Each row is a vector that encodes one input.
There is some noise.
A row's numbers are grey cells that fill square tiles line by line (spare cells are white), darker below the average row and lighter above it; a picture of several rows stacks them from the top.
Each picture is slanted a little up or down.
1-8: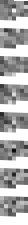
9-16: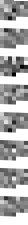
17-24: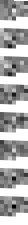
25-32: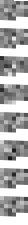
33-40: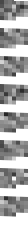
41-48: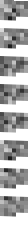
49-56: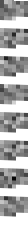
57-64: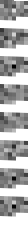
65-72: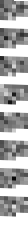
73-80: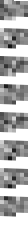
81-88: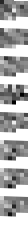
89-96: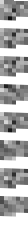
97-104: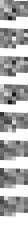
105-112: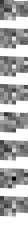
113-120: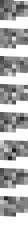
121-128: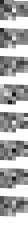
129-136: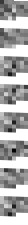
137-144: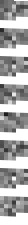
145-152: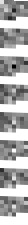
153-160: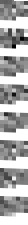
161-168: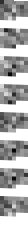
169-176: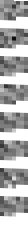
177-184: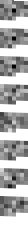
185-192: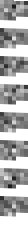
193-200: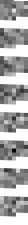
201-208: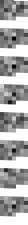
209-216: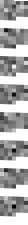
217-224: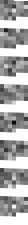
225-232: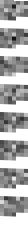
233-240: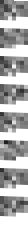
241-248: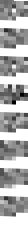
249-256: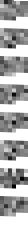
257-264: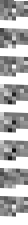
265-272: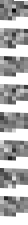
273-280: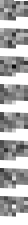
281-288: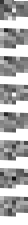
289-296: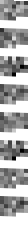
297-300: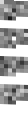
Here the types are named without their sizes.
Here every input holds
either a fixed value, or three true/false values.
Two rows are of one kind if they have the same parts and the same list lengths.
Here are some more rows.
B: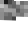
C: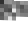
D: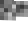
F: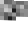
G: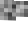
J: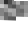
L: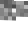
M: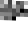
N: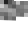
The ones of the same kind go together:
B, C, D, F, G, J, L, N
M

